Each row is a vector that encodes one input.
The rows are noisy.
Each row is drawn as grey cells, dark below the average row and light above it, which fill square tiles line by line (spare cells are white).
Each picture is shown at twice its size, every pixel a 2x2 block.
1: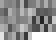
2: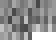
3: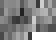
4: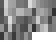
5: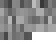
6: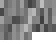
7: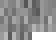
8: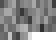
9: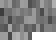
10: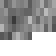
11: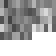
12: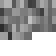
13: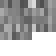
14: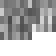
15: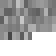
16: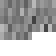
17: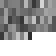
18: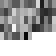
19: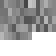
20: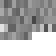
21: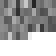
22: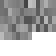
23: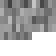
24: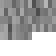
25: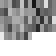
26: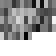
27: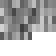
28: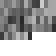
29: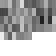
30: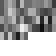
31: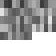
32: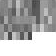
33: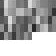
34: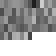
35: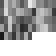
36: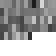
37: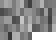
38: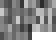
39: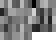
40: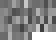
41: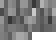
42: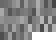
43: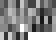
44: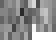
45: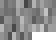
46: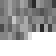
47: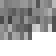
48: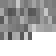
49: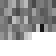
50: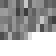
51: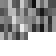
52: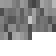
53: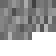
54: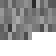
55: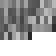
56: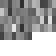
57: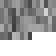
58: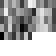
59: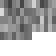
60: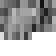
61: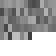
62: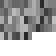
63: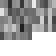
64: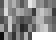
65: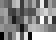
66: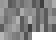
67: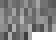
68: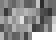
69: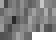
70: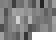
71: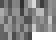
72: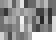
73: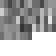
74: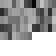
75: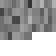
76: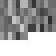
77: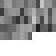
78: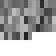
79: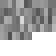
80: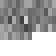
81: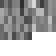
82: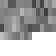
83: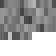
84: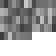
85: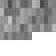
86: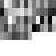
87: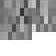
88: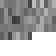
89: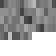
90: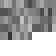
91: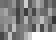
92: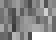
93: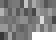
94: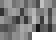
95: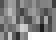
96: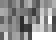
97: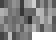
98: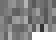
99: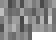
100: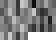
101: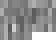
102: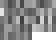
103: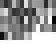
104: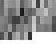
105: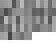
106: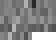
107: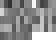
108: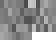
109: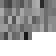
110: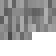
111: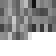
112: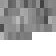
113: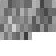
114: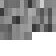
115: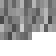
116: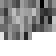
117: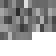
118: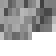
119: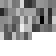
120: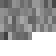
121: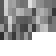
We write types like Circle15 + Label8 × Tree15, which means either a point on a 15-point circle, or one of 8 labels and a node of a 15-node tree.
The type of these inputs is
List3(Line8).
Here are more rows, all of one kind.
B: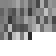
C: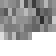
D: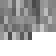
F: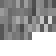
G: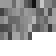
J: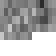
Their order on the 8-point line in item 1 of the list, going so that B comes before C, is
G, B, D, C, J, F.
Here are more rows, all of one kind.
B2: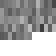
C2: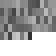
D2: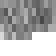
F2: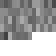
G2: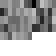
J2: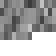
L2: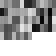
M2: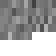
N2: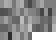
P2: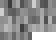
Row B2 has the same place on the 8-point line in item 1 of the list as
F2 and M2.
